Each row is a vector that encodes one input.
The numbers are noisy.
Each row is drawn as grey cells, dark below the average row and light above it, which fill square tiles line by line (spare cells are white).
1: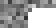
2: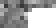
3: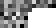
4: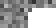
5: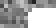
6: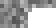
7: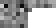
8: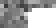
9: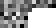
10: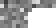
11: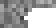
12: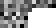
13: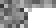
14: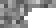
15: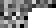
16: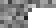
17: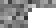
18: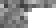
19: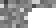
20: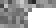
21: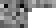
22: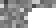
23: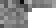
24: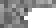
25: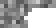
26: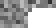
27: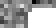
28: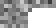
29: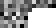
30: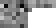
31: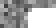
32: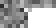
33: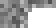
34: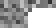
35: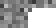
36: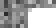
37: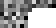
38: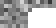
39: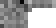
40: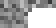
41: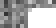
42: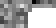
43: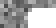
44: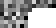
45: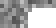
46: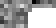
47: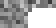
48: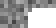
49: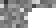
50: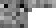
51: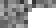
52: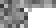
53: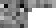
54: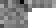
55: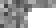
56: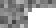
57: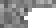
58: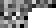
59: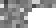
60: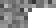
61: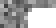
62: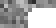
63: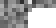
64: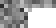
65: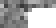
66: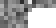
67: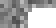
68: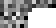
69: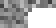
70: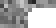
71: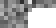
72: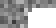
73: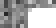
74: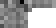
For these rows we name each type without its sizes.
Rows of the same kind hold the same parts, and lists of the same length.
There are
2 kinds of row.
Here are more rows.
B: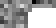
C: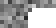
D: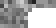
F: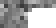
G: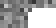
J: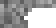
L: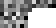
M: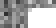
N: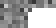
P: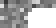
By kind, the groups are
B, C, D, F, G, J, M, N, P
L

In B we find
a label and a true/false value.
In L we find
a fixed value.
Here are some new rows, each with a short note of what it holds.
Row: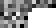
a fixed value
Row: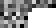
a fixed value
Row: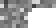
a label and a true/false value
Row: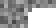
a label and a true/false value
